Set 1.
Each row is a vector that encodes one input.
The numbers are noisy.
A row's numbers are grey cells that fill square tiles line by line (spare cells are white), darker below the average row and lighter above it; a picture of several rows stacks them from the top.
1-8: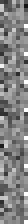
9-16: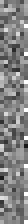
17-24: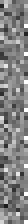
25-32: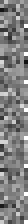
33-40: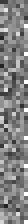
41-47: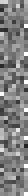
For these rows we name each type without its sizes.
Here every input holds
a point on each of two lines.
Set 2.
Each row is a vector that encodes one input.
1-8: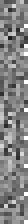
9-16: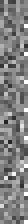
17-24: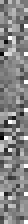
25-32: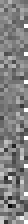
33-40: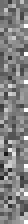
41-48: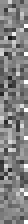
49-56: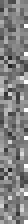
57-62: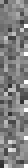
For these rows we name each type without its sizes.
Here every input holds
a point on a line.
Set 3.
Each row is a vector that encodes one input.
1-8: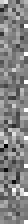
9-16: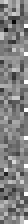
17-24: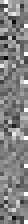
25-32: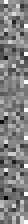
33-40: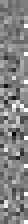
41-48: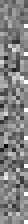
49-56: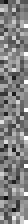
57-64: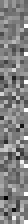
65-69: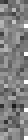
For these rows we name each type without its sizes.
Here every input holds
a point on each of two lines.
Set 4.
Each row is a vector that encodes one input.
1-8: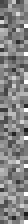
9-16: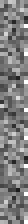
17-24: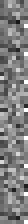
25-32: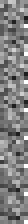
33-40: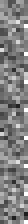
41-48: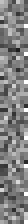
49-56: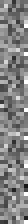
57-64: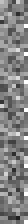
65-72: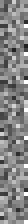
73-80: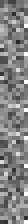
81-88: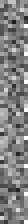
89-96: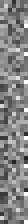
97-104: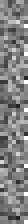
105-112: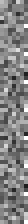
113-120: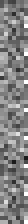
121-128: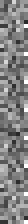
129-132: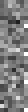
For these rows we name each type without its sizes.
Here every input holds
three true/false values.
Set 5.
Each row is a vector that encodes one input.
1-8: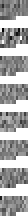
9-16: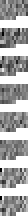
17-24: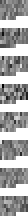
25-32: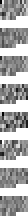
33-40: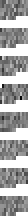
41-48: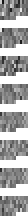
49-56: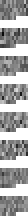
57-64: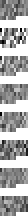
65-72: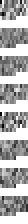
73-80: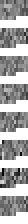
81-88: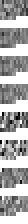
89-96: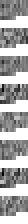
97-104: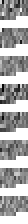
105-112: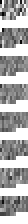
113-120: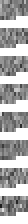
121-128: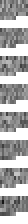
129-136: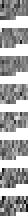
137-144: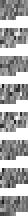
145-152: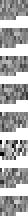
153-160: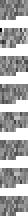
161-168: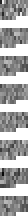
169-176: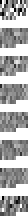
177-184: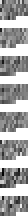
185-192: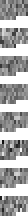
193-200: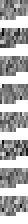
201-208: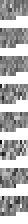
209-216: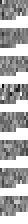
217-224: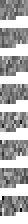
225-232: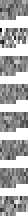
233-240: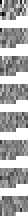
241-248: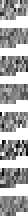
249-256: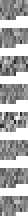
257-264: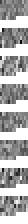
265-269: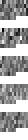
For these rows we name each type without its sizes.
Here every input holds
a label.
